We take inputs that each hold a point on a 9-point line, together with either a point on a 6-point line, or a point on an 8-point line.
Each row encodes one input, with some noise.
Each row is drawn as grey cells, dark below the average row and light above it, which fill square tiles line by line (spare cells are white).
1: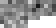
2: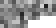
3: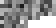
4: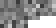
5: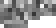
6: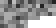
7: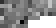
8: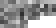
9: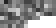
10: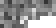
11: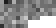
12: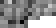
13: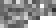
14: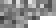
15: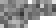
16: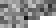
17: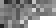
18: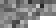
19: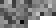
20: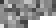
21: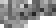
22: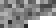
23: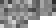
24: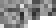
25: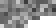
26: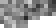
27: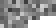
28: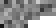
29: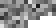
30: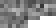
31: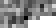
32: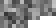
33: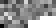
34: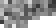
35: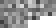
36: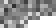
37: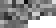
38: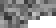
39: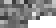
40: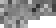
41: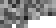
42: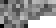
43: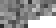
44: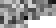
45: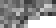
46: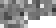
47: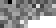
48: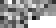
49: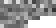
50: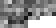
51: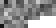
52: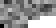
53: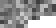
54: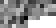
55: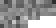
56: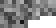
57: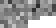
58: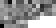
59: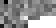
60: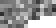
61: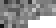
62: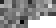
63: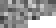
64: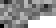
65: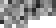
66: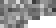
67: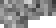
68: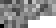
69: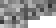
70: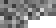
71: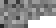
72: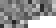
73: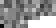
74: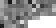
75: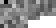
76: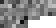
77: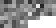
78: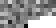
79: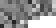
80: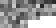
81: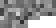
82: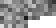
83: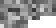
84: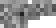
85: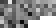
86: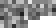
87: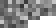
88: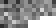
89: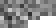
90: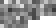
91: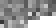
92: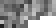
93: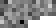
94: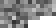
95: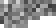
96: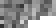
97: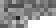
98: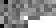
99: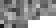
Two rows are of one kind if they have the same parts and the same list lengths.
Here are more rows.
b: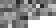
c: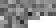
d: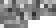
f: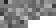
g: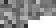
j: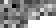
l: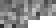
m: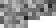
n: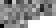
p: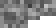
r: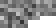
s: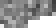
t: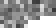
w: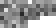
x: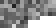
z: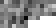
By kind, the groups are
b, c, f, g, j, l, n, p, r, x, z
d, m, s, t, w

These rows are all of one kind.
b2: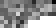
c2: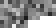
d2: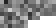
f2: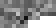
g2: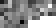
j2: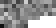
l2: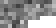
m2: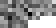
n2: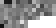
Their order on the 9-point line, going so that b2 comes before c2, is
l2, b2, d2, g2, n2, f2, j2, c2, m2.
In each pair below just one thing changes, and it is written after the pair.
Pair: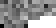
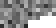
the place on the 9-point line
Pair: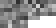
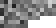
the place on the 6-point line
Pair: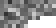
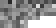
the place on the 6-point line
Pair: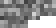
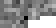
the place on the 9-point line
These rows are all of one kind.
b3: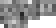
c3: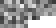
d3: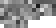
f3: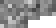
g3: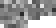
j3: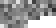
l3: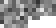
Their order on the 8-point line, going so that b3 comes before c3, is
b3, g3, j3, l3, d3, f3, c3.
